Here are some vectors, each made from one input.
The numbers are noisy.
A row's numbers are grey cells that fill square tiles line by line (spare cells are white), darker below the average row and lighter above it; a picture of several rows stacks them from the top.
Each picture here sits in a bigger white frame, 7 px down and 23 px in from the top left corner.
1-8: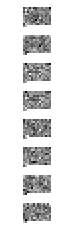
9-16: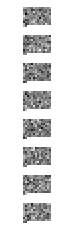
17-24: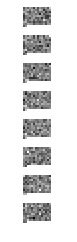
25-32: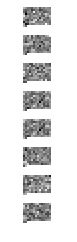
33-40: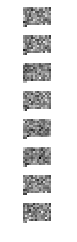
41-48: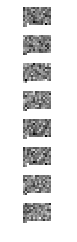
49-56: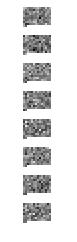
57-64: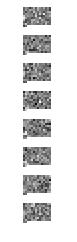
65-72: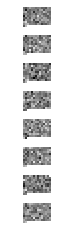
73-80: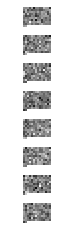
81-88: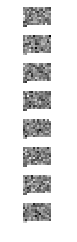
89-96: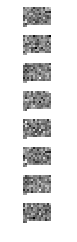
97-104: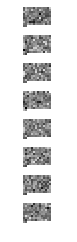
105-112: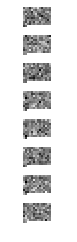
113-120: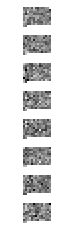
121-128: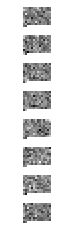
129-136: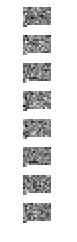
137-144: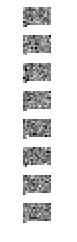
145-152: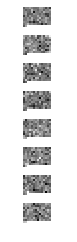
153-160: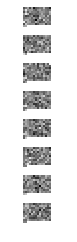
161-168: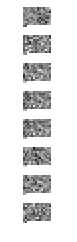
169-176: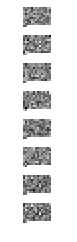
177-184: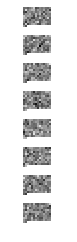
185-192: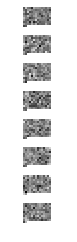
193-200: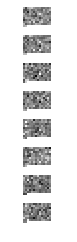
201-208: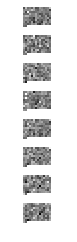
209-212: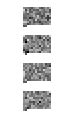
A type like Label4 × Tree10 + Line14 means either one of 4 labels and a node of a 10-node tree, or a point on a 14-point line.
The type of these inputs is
Circle17 × Line10.
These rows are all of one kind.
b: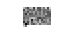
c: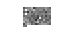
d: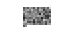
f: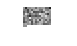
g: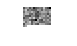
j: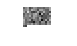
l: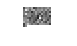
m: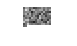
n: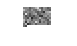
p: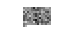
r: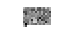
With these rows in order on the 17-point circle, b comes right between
f and r.
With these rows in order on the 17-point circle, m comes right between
j and l.
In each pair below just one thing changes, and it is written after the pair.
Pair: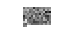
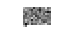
the place on the 17-point circle
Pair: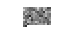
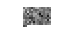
the place on the 17-point circle
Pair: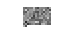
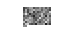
the place on the 10-point line
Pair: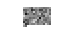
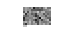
the place on the 10-point line
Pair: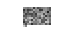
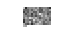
the place on the 10-point line
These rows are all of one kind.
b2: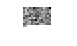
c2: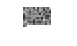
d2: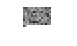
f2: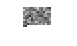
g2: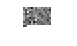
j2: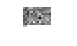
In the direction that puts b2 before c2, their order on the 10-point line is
d2, j2, b2, c2, f2, g2.
